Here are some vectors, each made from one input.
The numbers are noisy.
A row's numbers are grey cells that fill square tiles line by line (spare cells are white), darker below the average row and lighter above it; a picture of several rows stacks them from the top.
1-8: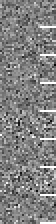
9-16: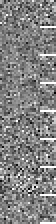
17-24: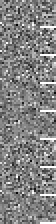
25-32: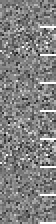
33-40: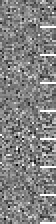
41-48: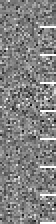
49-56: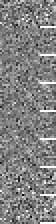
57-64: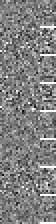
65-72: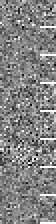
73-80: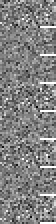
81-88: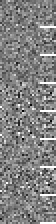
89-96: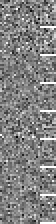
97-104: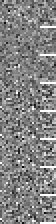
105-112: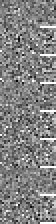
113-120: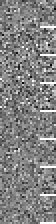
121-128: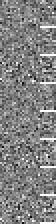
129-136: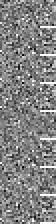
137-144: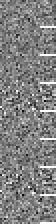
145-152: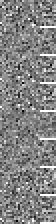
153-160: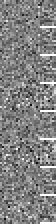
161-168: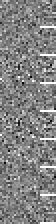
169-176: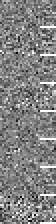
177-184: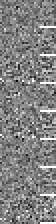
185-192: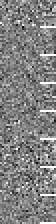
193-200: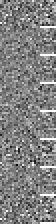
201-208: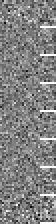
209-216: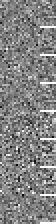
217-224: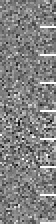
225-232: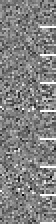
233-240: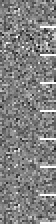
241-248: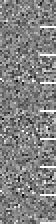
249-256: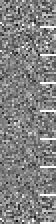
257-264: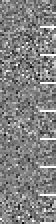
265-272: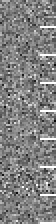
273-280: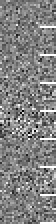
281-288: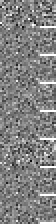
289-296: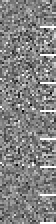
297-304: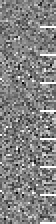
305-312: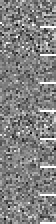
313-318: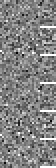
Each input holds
either a node of an 8-node tree and a true/false value, or a list of up to three points on a 6-point line.
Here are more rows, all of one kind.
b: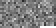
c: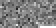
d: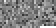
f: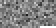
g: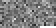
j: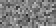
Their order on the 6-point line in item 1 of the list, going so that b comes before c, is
g, b, c, j, f, d.
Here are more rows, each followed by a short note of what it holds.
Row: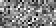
the empty list
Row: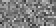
a list of two items
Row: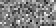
a node of an 8-node tree and a true/false value
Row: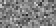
a list of two items
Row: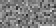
a list of three items
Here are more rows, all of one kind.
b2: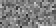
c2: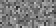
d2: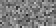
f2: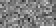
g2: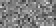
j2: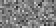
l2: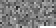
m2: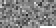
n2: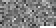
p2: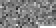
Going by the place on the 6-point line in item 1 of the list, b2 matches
c2, d2 and l2.
